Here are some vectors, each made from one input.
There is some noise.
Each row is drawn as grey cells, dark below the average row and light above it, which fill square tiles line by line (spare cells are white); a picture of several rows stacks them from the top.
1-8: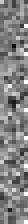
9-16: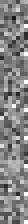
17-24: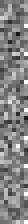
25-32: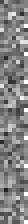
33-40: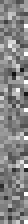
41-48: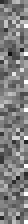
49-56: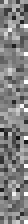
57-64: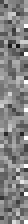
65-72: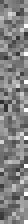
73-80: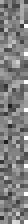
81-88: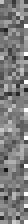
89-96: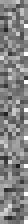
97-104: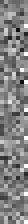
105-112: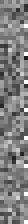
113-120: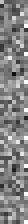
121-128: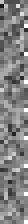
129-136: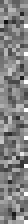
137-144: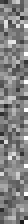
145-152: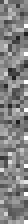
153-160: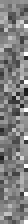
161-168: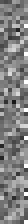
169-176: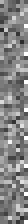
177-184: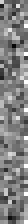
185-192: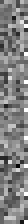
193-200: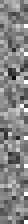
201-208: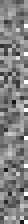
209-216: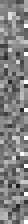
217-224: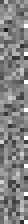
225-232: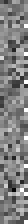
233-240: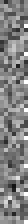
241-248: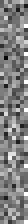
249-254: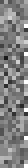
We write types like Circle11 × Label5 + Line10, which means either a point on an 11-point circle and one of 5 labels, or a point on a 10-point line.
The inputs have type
Bool × Bool × Bool + Line10 + Tree11.
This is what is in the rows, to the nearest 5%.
About 35% of them hold a point on a 10-point line. About 25% of them hold a node of an 11-node tree. The rest hold three true/false values.
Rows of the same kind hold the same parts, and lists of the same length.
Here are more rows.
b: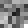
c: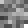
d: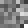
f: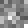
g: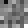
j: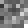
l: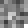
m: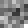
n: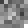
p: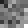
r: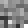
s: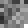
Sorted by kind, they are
b, m
c, d, j, r, s
f, g, l, n, p

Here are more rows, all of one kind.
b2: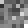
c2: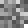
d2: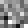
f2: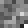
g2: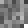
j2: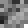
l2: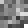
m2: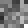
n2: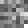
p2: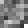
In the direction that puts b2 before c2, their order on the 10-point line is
b2, j2, m2, g2, p2, f2, l2, n2, c2, d2.
